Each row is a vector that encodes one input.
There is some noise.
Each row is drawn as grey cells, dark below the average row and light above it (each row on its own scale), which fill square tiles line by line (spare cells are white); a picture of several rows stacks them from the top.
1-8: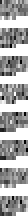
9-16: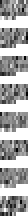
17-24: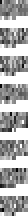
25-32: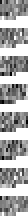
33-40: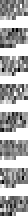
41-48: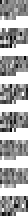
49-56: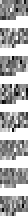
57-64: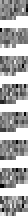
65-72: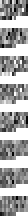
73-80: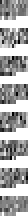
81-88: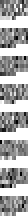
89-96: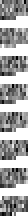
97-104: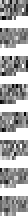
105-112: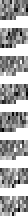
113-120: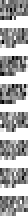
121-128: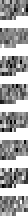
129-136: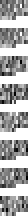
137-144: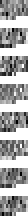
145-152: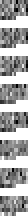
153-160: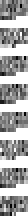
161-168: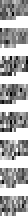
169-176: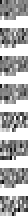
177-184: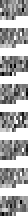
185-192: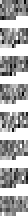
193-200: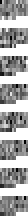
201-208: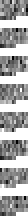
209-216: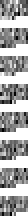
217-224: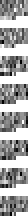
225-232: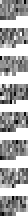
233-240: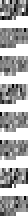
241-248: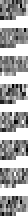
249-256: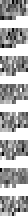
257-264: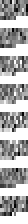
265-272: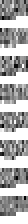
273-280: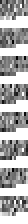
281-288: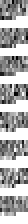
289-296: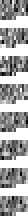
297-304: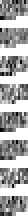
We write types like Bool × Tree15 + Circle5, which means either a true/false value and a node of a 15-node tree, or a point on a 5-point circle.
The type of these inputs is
Circle15 + Tree13 + Unit.
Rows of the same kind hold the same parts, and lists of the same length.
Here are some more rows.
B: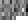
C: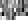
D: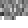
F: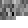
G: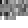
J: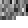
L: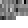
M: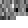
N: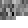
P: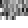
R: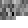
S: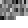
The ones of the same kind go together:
B, J, L, M, S
C, D, G, P
F, N, R

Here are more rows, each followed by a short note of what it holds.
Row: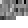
a point on a 15-point circle
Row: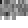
a node of a 13-node tree
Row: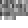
a node of a 13-node tree
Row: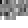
a node of a 13-node tree
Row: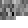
a fixed value
